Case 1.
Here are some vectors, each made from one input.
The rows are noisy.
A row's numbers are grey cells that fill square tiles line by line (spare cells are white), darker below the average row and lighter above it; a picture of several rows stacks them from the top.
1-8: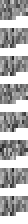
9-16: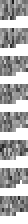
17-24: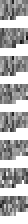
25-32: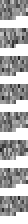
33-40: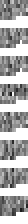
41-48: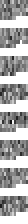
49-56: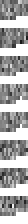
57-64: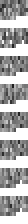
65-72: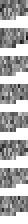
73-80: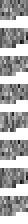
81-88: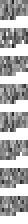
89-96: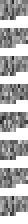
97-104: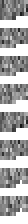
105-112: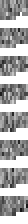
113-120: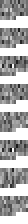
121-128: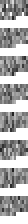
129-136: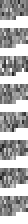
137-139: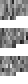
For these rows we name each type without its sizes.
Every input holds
a point on a line.
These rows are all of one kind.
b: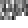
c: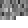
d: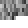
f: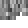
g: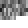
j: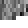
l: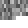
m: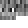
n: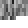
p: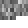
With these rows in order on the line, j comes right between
c and p.
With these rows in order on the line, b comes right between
d and m.
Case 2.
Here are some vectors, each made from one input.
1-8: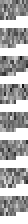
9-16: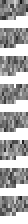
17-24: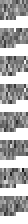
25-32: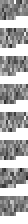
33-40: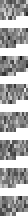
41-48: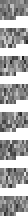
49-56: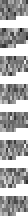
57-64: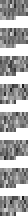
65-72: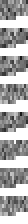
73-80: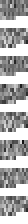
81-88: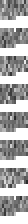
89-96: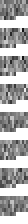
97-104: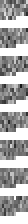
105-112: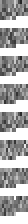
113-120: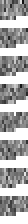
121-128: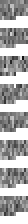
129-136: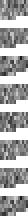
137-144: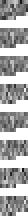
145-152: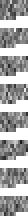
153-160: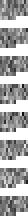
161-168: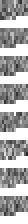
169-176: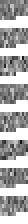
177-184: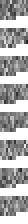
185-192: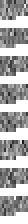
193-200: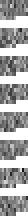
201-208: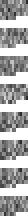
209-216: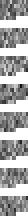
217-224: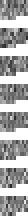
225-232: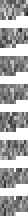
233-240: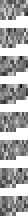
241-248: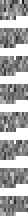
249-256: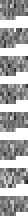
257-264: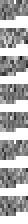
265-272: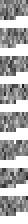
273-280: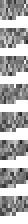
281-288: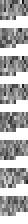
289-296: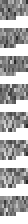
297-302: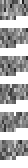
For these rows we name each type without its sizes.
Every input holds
a node of a tree.
